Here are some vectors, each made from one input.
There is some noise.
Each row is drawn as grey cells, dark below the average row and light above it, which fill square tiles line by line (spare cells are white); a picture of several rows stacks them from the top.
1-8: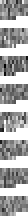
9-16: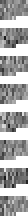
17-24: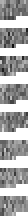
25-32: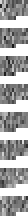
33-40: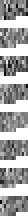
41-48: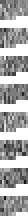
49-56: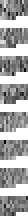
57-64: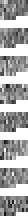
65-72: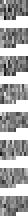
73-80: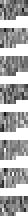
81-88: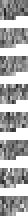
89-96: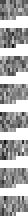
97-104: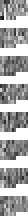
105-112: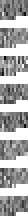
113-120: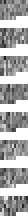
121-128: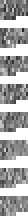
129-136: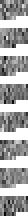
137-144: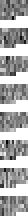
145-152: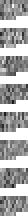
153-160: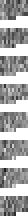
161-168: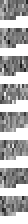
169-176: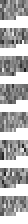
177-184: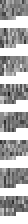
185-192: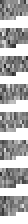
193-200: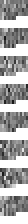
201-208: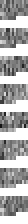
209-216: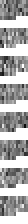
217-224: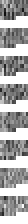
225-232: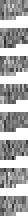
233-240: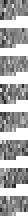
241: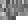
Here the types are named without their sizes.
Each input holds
a true/false value, together with either a label, or a point on a line.
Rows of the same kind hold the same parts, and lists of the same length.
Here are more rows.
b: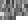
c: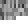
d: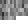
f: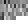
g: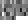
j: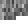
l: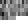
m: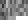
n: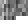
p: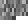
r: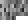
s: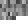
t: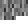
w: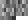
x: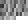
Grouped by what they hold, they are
b, f, g, j, n, r, s, x
c, d, l, m, p, t, w

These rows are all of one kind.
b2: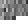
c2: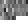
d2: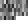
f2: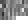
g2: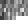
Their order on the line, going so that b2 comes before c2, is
b2, c2, f2, g2, d2.
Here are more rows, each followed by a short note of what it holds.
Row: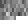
a label and a true/false value
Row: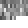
a label and a true/false value
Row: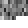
a label and a true/false value
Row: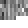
a point on a line and a true/false value
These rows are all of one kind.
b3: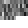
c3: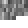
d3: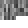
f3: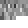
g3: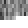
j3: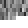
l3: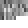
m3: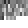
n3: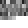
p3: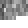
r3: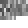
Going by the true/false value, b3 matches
c3 and d3.
